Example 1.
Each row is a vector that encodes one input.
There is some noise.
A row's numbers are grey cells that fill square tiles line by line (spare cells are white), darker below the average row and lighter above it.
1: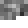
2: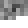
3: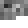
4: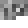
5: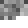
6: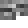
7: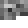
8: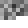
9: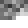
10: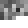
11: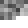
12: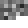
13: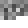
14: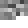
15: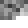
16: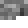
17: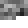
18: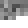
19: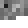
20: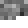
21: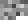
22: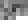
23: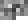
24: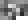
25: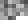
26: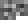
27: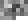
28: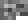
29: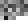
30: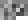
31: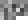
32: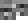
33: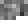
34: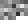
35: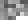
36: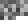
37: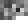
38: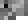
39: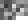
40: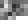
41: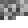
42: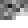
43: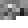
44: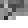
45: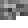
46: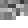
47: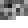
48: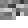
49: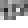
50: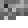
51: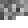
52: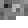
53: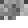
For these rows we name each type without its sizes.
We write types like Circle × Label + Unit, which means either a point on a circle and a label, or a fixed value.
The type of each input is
Bool × Bool × Bool.
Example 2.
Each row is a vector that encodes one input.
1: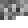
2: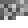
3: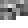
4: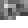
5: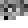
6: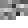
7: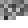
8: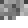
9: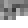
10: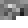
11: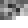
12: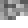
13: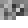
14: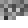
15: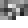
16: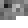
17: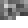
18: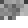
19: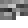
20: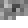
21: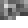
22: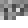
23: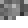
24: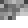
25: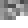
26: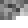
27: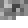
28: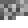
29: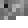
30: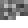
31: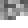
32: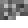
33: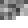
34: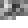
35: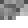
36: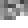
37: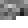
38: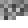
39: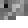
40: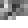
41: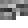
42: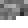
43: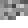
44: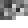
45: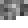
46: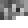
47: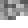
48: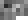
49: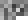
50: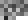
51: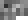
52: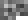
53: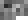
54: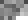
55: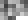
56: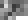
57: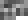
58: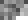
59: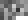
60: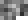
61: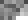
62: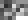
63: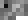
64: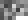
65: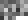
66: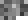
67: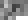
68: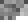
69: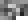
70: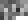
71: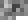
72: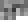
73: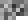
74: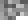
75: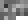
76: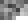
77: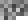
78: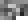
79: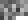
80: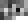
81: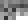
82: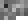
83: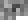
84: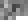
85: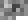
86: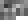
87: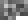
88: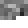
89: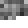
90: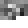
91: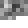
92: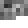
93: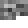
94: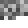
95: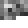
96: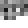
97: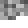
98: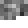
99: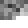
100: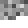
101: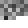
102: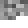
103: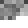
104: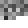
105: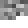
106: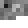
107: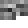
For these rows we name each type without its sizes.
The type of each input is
Bool × Bool × Bool.
